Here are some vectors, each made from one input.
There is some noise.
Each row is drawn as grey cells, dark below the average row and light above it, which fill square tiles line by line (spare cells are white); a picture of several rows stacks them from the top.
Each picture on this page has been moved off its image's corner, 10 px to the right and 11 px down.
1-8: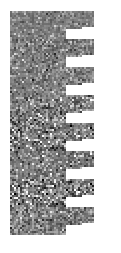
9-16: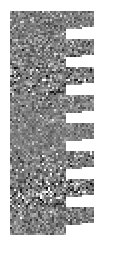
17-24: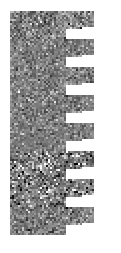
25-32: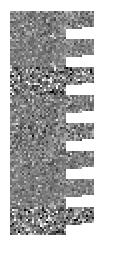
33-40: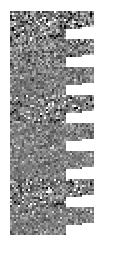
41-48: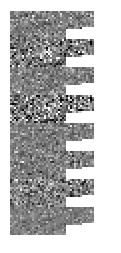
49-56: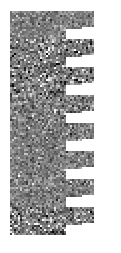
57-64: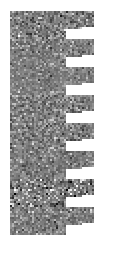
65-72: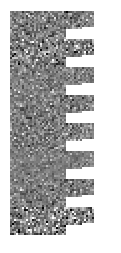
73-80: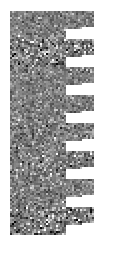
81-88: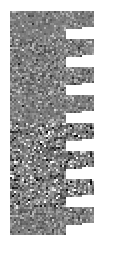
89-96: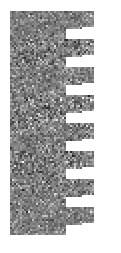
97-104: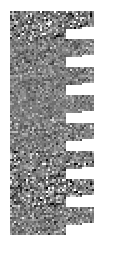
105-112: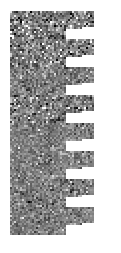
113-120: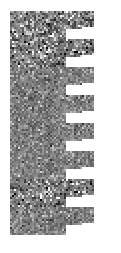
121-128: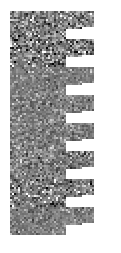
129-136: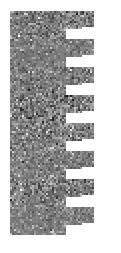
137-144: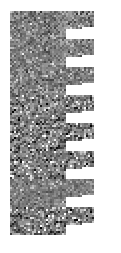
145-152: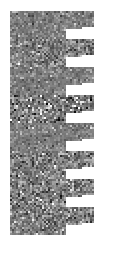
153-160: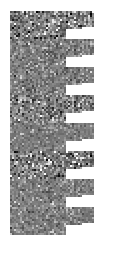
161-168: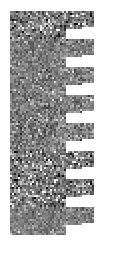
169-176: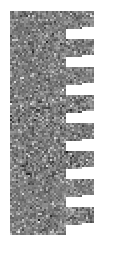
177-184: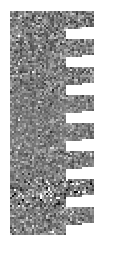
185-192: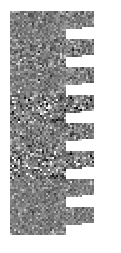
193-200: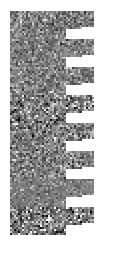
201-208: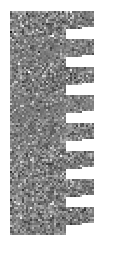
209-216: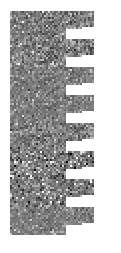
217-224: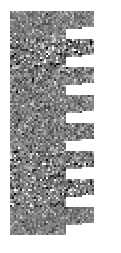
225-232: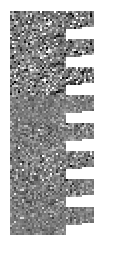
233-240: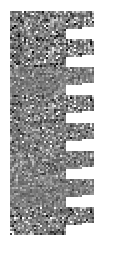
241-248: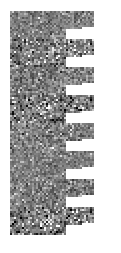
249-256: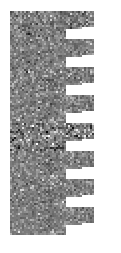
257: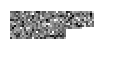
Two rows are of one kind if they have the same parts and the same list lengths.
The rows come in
4 kinds.
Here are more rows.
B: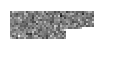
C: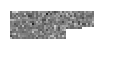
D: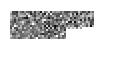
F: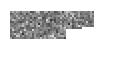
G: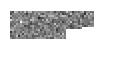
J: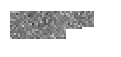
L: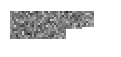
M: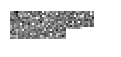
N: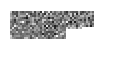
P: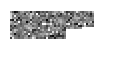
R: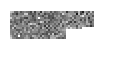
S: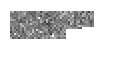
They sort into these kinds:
B, C, F, J, R, S
D, G, L, N
M
P

